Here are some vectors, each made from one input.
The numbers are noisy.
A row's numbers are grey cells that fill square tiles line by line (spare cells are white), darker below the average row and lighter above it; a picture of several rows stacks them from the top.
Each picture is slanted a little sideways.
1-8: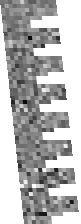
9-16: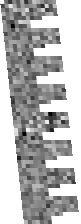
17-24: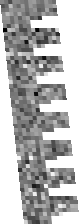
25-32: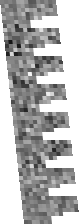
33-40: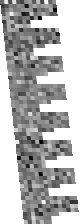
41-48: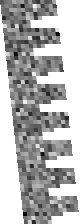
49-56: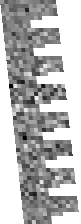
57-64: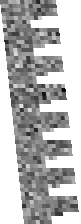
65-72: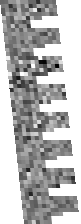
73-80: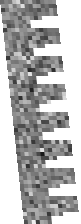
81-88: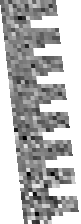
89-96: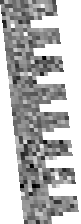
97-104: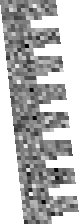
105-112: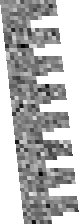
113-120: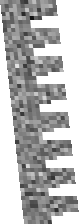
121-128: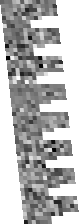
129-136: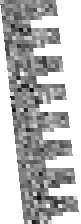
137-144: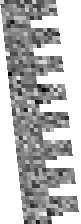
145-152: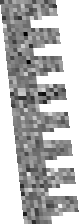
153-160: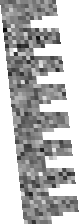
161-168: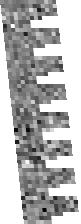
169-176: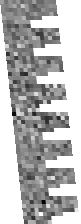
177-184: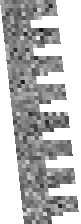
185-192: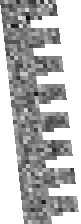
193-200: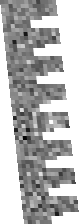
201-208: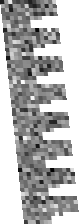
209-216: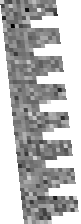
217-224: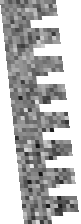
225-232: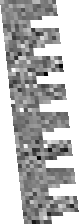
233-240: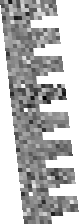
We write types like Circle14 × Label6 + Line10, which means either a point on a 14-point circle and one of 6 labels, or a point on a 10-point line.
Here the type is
Label7 × (Line7 + List2(Circle8)) + Line6.
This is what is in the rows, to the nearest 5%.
About 90% of them hold one of 7 labels, together with either a point on a 7-point line, or a list of up to two points on an 8-point circle. The rest hold a point on a 6-point line.
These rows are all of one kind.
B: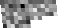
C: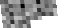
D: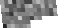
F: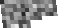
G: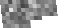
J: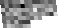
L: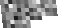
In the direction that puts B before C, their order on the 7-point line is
F, D, J, B, C, G, L.
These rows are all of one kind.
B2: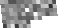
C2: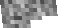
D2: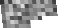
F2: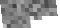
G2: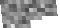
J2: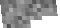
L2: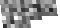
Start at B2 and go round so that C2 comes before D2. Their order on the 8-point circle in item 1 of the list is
B2, L2, C2, D2, J2, F2, G2.
